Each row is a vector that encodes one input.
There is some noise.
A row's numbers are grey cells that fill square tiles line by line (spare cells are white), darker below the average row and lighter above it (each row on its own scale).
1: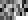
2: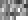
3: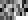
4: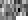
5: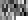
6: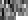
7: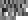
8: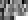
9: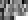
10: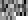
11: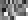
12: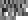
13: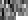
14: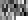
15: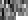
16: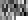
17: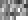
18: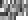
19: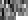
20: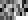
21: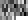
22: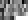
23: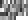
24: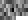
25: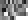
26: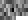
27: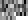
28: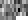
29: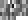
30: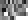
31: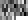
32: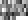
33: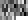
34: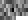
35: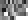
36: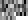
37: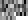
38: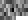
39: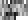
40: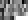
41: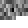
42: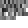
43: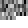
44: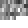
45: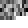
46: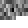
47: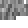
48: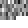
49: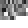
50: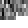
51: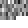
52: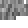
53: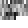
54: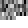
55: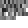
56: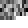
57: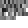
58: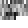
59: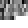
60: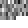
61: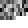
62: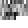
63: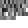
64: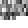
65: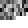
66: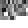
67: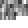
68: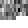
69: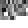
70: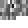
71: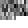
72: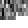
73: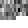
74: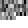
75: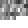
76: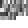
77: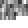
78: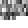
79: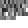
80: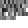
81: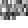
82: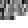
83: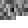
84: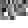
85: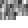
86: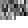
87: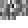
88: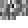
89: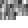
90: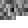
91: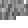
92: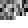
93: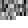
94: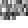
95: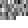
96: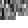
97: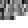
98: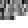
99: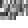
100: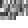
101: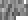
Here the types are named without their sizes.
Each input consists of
either a label, or three true/false values.
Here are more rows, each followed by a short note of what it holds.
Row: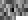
three true/false values
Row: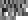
three true/false values
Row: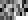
three true/false values
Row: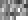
a label
